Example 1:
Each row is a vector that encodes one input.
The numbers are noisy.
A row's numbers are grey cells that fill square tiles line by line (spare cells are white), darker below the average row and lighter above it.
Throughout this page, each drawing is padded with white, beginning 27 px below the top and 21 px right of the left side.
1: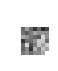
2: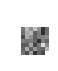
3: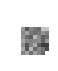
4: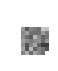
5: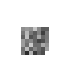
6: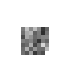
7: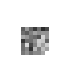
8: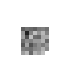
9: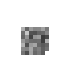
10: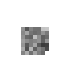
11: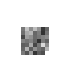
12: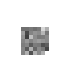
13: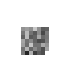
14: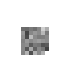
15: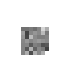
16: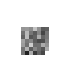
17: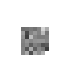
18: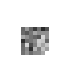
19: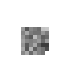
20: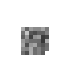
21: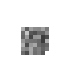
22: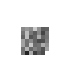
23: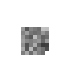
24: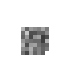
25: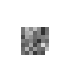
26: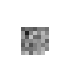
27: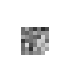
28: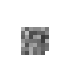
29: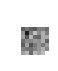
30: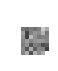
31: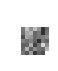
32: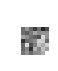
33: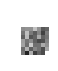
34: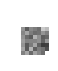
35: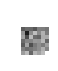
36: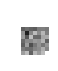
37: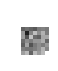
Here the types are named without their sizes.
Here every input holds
a point on a line.
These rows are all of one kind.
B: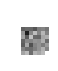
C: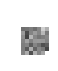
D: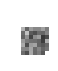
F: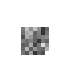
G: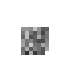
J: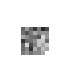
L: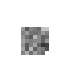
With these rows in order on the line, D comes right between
G and L.
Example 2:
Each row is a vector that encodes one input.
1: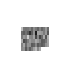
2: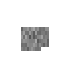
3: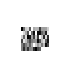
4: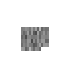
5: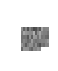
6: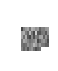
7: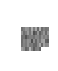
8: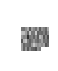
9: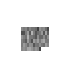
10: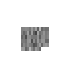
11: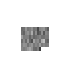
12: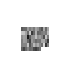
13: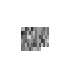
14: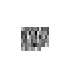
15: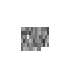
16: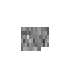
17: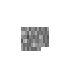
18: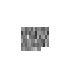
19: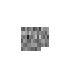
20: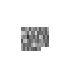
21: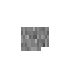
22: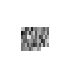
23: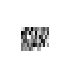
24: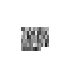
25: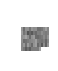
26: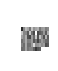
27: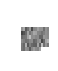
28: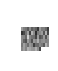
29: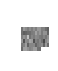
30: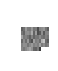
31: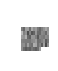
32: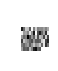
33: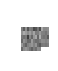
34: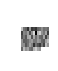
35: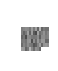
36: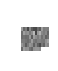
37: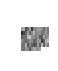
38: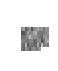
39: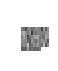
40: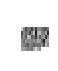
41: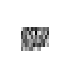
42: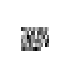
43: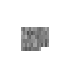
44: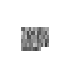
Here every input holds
a node of a 9-node tree.
